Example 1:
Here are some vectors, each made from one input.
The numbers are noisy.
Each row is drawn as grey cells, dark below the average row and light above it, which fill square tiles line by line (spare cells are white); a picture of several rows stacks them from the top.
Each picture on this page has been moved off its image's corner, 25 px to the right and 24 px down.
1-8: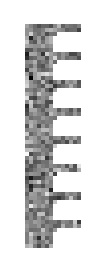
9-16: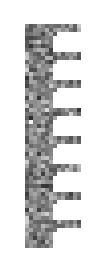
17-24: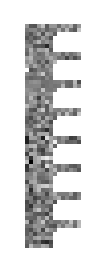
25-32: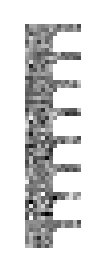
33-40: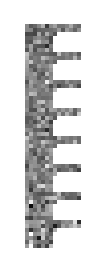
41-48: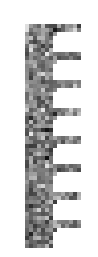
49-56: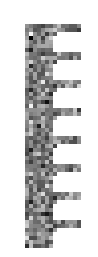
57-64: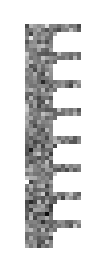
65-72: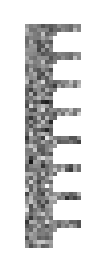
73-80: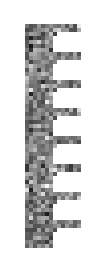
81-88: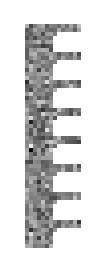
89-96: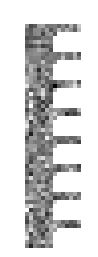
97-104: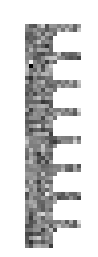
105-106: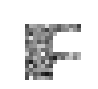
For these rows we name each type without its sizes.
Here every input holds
either a point on a circle, or a point on a line.
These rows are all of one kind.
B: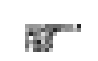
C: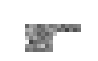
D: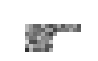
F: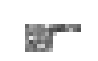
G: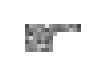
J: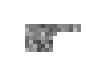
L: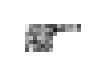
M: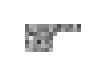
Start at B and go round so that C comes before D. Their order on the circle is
B, M, G, F, C, D, L, J.
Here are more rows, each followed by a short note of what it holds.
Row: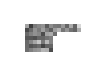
a point on a line
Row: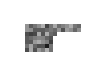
a point on a line
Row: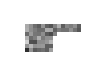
a point on a circle
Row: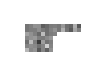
a point on a circle
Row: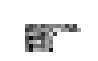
a point on a line
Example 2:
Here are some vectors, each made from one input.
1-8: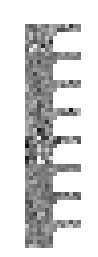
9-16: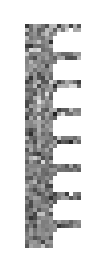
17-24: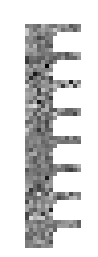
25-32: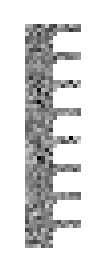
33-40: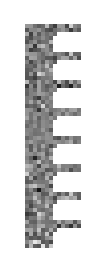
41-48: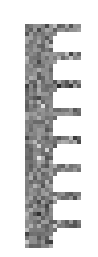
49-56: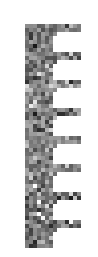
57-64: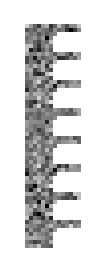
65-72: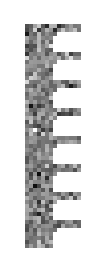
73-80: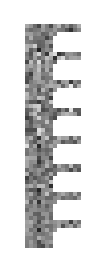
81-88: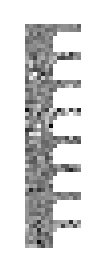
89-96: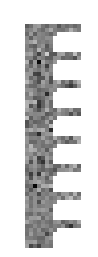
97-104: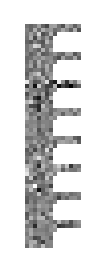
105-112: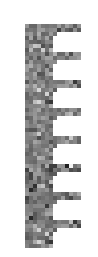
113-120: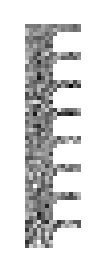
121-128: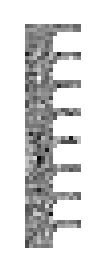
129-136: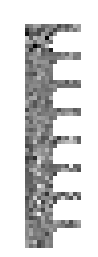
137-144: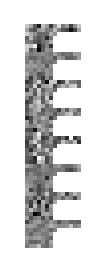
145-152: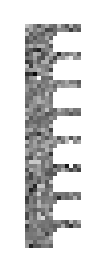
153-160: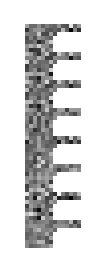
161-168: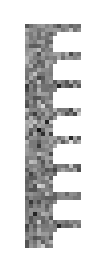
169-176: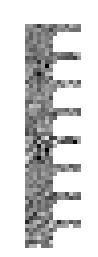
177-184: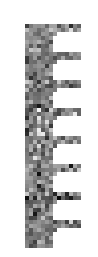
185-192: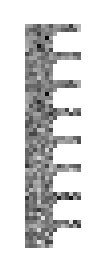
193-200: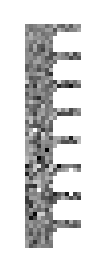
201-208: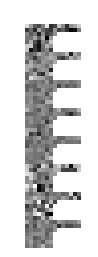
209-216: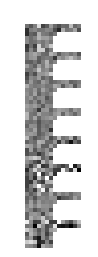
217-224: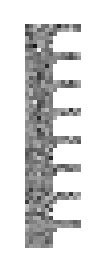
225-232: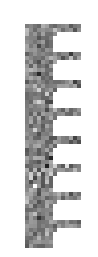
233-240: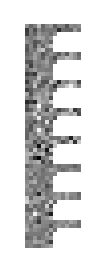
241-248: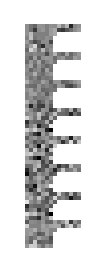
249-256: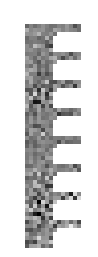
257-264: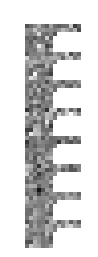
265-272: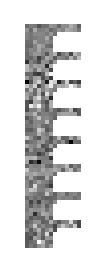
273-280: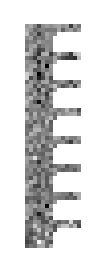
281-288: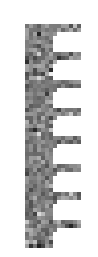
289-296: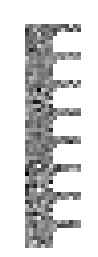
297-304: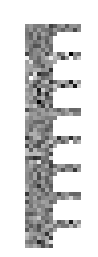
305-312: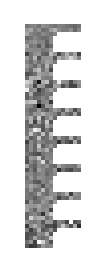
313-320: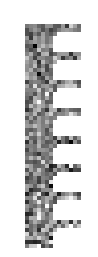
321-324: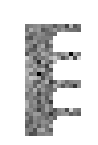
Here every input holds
either a point on a 7-point line, or a point on a 10-point line.
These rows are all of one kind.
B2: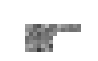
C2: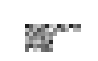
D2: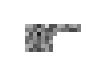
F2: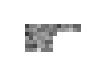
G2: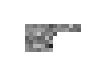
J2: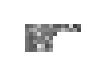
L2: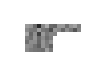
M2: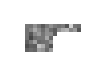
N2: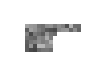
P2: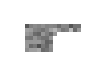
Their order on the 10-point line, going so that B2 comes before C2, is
N2, B2, D2, L2, M2, G2, F2, J2, P2, C2.
